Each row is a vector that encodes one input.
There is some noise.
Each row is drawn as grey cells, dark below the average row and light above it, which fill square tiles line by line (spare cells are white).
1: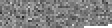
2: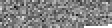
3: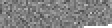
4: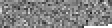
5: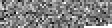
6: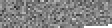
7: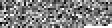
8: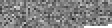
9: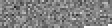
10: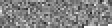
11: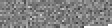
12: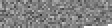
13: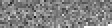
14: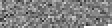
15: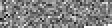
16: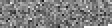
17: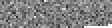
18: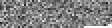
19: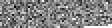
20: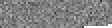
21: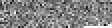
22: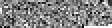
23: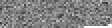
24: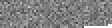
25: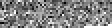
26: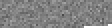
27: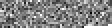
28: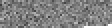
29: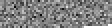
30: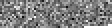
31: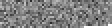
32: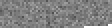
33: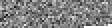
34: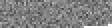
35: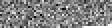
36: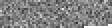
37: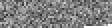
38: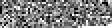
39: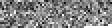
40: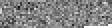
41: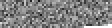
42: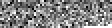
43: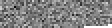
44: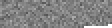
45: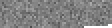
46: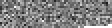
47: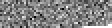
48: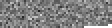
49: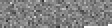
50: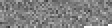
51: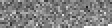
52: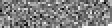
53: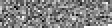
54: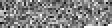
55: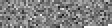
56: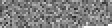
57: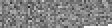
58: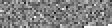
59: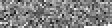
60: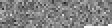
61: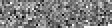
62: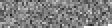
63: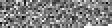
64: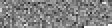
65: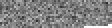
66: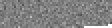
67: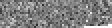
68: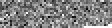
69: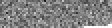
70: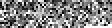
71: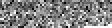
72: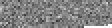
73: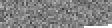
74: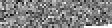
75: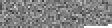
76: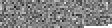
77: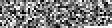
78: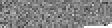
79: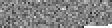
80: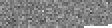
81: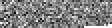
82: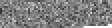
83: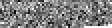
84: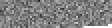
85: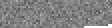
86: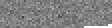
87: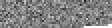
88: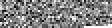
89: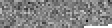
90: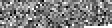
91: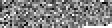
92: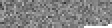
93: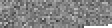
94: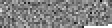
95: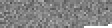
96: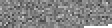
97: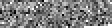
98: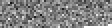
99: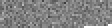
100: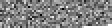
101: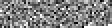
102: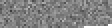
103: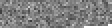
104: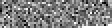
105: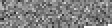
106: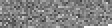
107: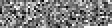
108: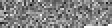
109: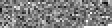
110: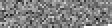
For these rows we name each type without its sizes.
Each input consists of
a label, together with either a fixed value, or two labels.
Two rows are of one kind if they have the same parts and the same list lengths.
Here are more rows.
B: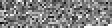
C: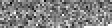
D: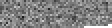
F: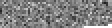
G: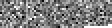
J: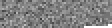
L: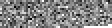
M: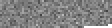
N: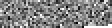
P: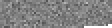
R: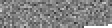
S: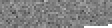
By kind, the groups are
B, C, D, F, J, N, P, R
G, L, M, S

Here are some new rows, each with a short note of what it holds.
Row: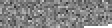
a label
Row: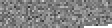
a label
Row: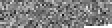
three labels
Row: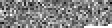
three labels
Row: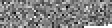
a label
